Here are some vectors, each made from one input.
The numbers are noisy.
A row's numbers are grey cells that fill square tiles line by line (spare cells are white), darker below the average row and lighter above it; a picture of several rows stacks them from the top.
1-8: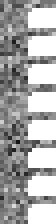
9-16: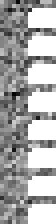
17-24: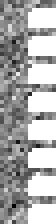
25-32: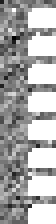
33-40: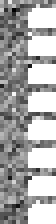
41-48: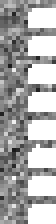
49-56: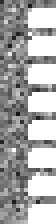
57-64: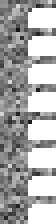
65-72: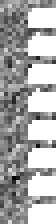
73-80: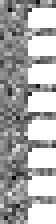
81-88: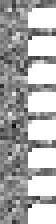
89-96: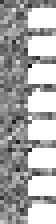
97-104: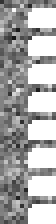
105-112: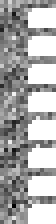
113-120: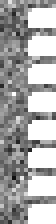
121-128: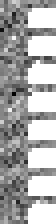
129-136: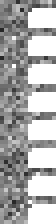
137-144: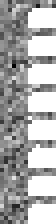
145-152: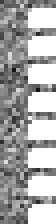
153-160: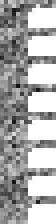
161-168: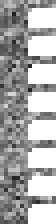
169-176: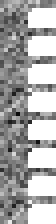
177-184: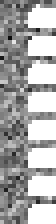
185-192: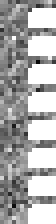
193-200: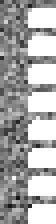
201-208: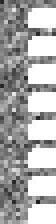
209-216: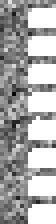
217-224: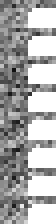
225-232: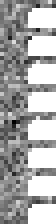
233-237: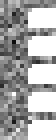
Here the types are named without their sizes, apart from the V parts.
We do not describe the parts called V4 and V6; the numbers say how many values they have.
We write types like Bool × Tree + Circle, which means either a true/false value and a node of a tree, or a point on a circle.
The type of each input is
Bool × Line × V4 × V6.
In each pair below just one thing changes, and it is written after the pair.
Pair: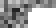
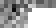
the value of V4
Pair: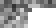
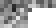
the value of V6
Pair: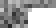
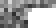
the place on the line
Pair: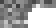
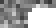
the value of V6
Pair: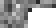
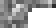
the true/false value
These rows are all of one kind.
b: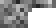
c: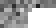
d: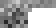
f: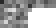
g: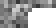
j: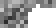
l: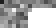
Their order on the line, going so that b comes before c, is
b, g, f, j, l, d, c.
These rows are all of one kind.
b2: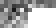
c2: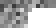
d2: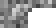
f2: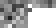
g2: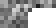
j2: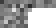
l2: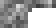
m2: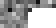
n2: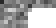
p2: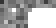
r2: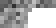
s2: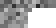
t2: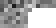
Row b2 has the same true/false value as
f2 and m2.
